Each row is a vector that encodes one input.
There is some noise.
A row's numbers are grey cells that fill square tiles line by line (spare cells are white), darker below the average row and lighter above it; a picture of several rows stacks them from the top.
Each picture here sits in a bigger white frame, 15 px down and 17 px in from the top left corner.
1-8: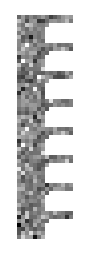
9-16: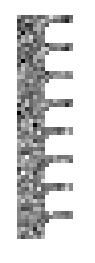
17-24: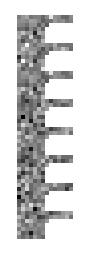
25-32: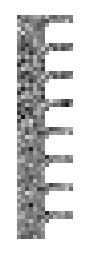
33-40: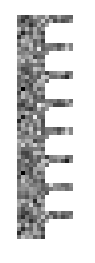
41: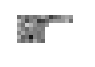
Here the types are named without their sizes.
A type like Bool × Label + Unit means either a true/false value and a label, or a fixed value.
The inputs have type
Bool × Line.
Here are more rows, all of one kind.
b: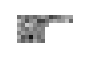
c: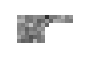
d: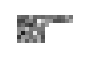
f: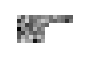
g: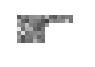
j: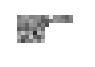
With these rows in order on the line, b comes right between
c and g.
